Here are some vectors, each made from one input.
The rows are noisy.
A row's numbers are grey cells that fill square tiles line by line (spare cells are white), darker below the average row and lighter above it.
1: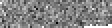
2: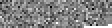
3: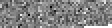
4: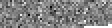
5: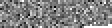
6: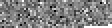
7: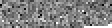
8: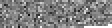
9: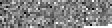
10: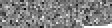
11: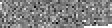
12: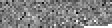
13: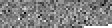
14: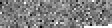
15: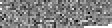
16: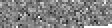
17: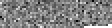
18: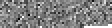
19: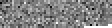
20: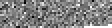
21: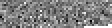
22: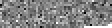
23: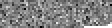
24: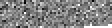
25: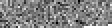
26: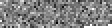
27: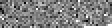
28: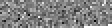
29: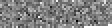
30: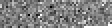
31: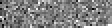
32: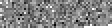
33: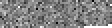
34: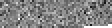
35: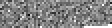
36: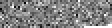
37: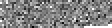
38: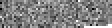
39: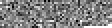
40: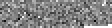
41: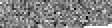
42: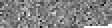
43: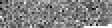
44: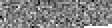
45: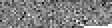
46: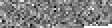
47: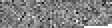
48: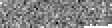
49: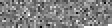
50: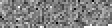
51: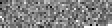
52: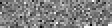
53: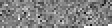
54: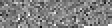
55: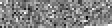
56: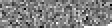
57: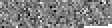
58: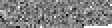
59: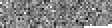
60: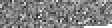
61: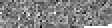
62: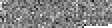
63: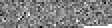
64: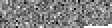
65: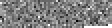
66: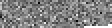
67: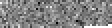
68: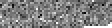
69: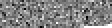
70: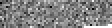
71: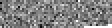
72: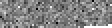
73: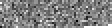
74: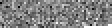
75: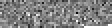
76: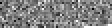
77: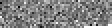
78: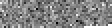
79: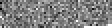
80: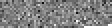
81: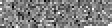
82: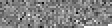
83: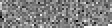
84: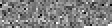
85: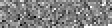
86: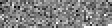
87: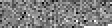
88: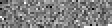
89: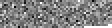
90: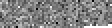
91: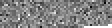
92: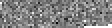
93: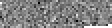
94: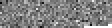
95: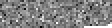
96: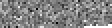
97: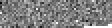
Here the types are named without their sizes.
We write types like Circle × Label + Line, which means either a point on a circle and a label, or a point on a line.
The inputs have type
(Bool × Bool × Bool + Line) × Line × Line × Line.
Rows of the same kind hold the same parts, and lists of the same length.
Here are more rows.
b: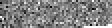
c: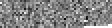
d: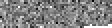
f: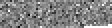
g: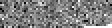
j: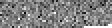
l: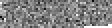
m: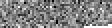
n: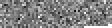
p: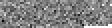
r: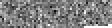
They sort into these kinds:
b, g, j
c, d, f, l, m, n, p, r

